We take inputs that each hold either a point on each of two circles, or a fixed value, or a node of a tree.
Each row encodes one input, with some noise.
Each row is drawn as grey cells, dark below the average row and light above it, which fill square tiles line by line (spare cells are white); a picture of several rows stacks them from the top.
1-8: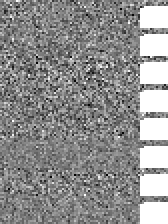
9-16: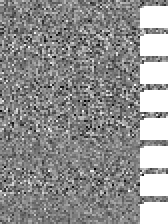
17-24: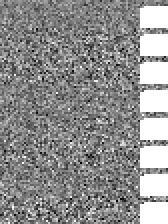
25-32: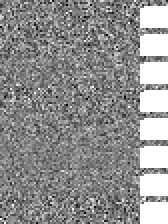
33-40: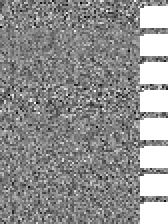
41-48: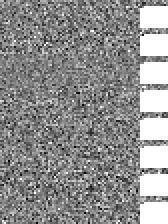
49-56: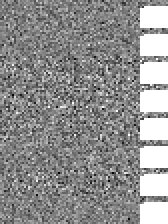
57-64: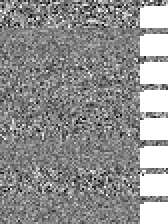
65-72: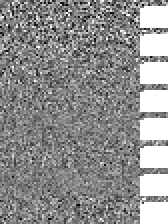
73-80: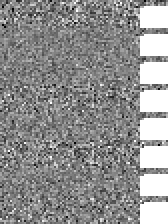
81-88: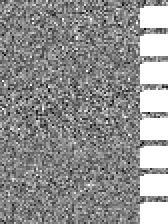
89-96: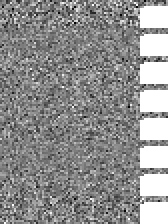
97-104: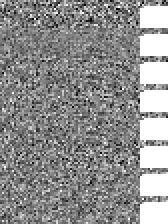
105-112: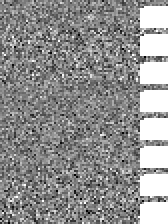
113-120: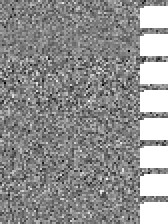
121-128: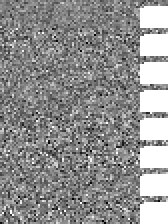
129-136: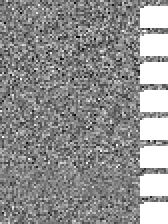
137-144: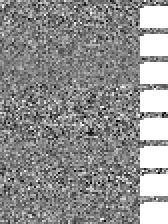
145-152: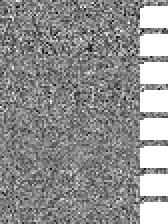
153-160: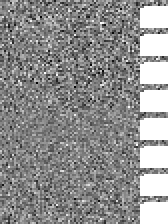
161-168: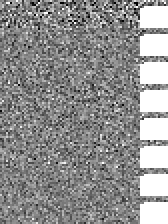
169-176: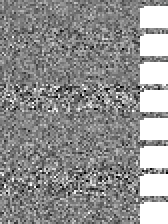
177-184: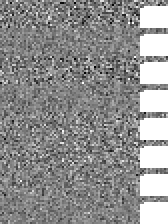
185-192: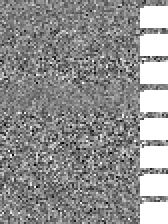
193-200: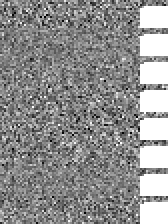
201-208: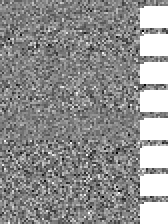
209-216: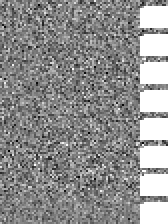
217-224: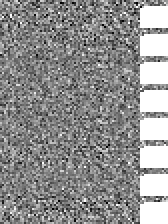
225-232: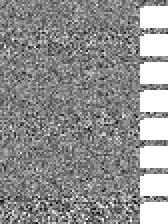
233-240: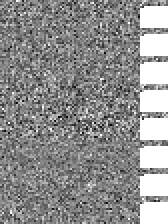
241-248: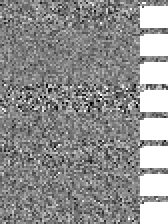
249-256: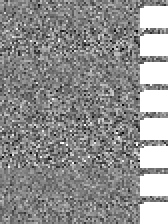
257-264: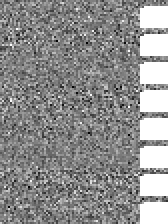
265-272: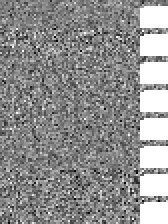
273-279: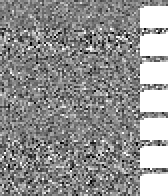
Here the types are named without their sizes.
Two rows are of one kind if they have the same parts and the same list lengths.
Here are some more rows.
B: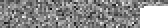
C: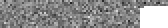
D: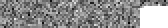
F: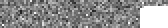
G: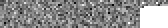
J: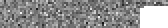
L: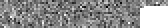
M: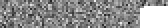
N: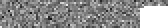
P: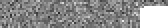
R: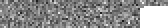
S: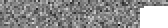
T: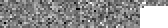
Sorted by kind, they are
B, F, G, L, R, T
C, D, M, N, P, S
J

